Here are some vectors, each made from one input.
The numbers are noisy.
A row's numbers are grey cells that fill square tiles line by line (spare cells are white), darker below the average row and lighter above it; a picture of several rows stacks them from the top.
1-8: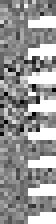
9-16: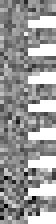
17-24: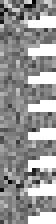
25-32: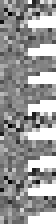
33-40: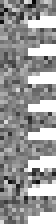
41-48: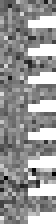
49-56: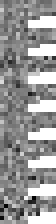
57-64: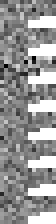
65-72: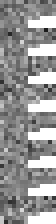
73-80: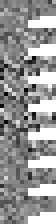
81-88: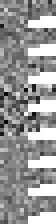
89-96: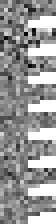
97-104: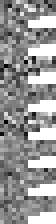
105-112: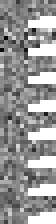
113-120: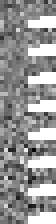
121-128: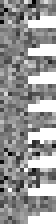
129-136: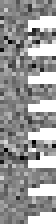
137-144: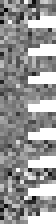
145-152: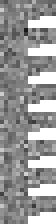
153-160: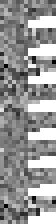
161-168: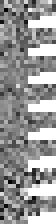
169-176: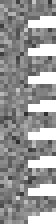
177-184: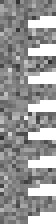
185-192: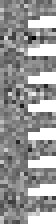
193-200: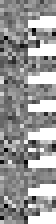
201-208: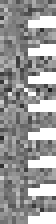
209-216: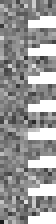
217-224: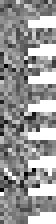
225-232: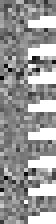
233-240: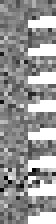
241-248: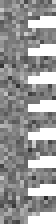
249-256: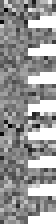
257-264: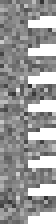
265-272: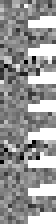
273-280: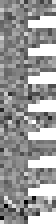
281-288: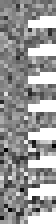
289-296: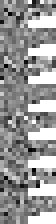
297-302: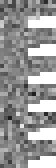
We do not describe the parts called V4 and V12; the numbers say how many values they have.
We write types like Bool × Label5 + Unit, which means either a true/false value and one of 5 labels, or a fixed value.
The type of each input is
Line6 × (Line13 + V12) + V4.
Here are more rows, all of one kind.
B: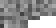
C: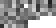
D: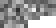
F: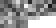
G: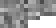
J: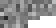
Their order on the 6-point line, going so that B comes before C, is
F, D, J, B, C, G.
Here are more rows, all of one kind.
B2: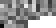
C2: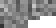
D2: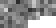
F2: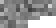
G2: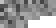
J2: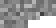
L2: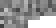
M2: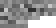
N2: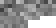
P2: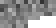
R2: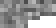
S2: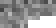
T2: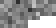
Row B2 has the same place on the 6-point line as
D2 and T2.
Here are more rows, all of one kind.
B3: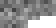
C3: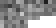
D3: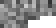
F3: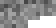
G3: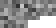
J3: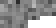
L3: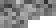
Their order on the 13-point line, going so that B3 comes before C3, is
B3, L3, F3, D3, J3, C3, G3.
